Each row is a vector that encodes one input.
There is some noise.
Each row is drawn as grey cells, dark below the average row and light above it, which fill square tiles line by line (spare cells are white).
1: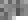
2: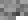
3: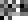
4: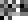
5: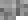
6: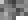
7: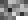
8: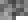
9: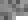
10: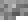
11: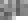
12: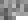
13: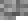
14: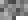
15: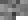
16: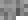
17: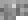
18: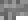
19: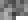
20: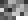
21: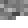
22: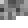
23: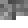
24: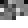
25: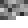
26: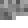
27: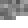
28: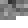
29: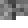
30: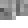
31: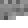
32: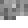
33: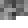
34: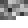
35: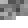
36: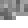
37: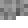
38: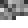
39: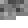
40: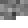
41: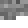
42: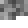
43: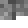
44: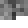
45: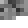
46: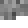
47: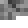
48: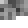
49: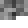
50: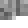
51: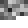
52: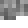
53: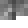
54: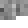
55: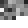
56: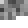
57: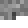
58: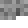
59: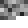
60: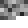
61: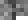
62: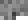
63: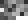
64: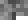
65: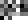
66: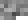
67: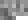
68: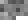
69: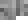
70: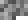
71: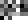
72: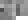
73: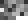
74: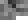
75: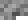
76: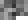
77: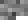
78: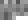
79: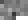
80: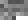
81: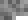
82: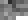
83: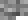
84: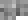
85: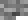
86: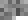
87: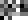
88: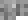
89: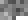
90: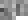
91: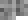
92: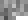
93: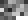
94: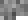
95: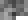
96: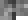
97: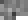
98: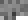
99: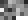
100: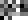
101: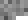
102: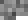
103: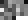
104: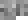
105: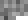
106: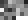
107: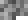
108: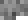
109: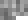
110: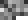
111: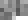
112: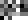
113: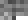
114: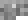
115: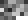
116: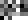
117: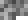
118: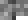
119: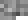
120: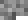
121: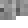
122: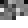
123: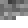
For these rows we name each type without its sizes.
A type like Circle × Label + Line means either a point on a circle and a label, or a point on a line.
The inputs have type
List(Bool × Line).
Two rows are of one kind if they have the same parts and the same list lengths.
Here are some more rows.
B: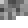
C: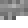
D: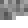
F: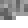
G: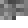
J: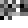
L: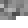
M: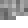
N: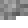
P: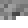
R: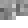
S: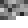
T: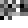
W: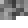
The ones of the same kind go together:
B, G, W
C, D, F, L, M, N, P, R
J, T
S

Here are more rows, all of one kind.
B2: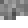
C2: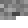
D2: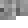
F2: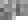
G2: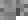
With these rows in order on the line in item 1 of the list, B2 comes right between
C2 and G2.
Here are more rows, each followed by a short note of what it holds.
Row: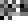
the empty list
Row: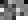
a list of one item
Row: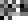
the empty list
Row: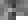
a list of two items
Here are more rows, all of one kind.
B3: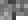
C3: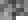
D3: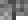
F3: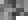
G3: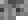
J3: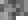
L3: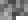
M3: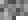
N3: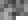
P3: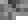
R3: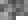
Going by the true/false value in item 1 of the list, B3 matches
D3 and P3.
